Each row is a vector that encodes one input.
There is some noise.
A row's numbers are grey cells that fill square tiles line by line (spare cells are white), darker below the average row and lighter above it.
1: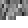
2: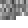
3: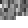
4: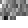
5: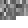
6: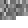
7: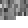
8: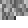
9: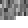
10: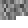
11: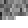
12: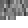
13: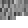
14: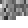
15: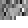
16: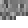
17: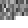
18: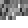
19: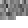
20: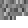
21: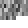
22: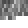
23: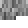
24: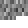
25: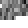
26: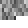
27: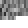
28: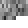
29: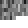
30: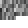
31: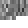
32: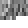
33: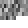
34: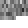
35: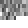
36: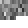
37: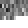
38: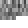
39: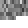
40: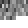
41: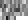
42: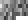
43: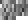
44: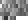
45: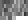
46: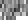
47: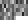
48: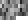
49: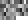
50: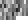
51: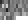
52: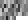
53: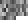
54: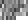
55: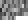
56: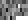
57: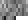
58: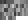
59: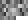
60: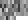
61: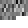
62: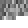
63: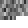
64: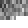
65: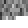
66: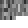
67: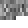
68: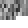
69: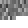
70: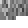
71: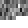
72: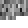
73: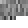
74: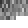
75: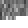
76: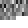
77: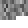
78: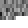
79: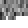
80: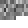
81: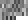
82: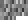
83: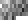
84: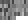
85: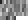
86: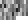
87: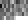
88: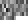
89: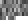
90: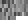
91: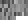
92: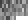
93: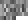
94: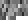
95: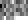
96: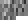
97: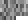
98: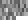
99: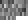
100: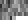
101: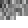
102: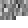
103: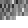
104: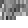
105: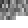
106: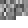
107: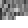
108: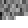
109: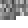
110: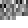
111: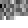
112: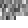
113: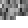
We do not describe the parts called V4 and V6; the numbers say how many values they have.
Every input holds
a true/false value and a value of V4, together with either a point on a 5-point line, or a value of V6.
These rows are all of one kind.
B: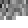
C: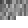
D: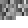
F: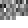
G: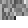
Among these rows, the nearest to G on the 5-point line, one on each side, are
C and F.
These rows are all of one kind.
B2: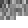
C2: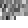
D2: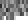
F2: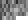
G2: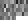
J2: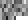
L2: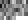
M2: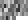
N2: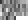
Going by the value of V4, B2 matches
C2, L2 and N2.
